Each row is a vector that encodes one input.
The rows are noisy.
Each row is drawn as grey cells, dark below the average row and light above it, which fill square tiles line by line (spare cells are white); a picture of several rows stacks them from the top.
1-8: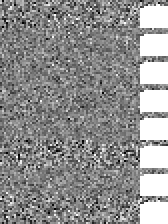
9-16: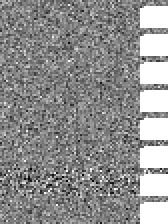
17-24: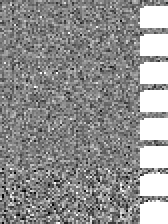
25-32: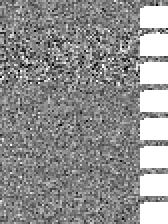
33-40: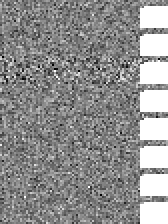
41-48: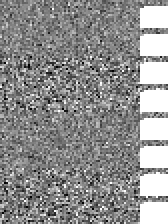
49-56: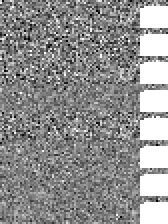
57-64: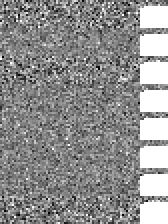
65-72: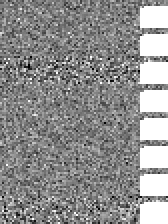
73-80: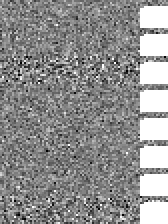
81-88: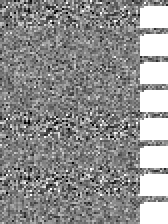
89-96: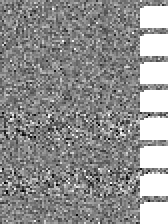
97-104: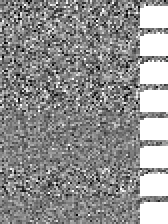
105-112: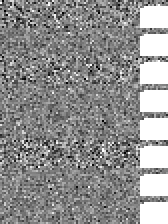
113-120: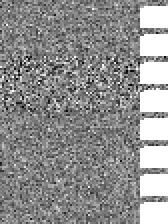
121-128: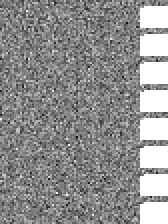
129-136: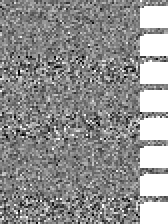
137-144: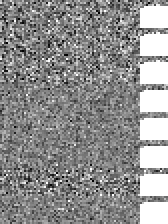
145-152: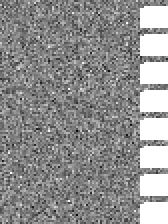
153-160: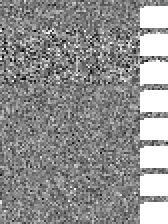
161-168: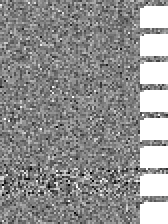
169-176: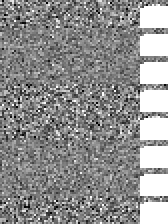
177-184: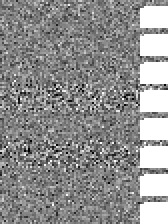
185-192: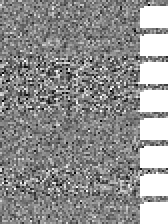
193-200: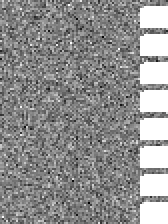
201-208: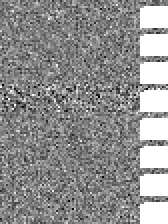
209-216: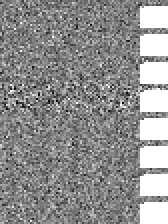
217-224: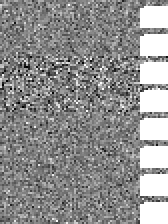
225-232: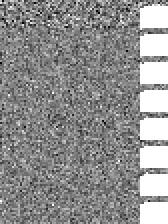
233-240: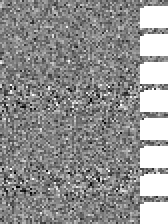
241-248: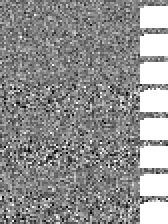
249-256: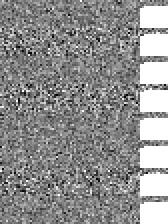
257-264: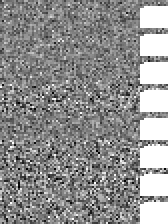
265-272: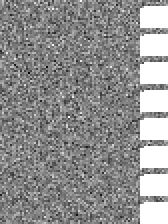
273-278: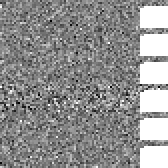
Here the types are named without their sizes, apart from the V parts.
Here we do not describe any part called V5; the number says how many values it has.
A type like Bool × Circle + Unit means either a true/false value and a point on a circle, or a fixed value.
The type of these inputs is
(Bool × Bool × Bool × Bool + Unit) × Tree + Circle + V5.
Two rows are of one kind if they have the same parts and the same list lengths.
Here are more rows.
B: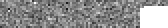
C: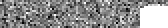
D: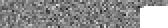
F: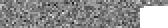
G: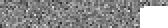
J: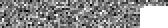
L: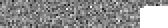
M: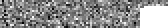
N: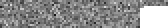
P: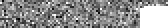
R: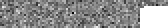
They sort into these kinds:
B, D, F, G, N
C, M, P
J
L, R

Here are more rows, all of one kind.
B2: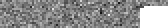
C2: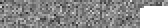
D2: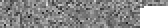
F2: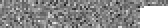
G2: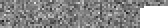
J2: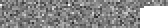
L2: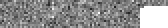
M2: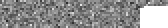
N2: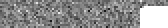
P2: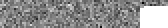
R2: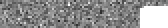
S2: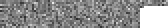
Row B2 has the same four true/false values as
J2, M2 and R2.
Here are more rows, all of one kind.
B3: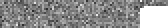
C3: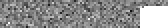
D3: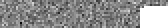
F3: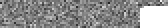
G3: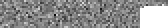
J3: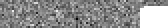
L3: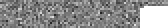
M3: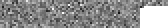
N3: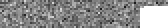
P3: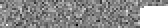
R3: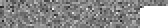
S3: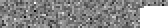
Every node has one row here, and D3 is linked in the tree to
B3, M3, R3 and S3.
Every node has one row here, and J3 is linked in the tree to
P3.
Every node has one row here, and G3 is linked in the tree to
C3 and R3.
